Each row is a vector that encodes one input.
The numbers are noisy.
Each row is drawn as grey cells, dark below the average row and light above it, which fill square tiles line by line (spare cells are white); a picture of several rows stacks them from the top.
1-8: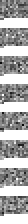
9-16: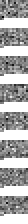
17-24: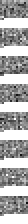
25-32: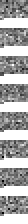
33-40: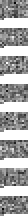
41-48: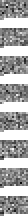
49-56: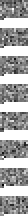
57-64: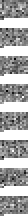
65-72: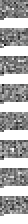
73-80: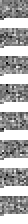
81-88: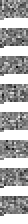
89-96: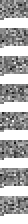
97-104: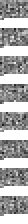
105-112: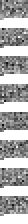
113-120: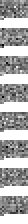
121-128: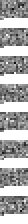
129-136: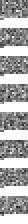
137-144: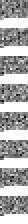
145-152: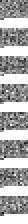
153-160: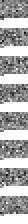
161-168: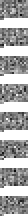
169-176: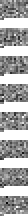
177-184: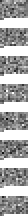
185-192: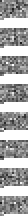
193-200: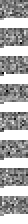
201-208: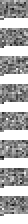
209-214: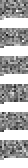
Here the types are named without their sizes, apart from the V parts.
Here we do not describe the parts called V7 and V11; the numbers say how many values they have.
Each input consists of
a point on a circle, three true/false values, a value of V7 and a value of V11.
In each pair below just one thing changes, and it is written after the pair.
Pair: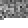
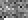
the place on the circle
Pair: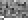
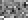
the place on the circle
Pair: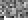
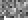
one of the three true/false values
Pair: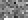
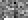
the value of V11
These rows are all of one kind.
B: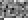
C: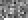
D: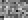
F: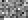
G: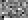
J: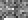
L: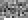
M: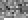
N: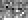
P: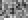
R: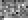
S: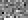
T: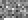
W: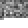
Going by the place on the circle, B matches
F, G and L.
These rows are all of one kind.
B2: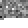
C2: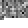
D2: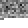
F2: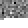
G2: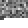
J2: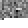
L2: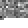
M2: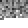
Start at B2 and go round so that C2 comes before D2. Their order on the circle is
B2, J2, G2, C2, D2, M2, F2, L2.
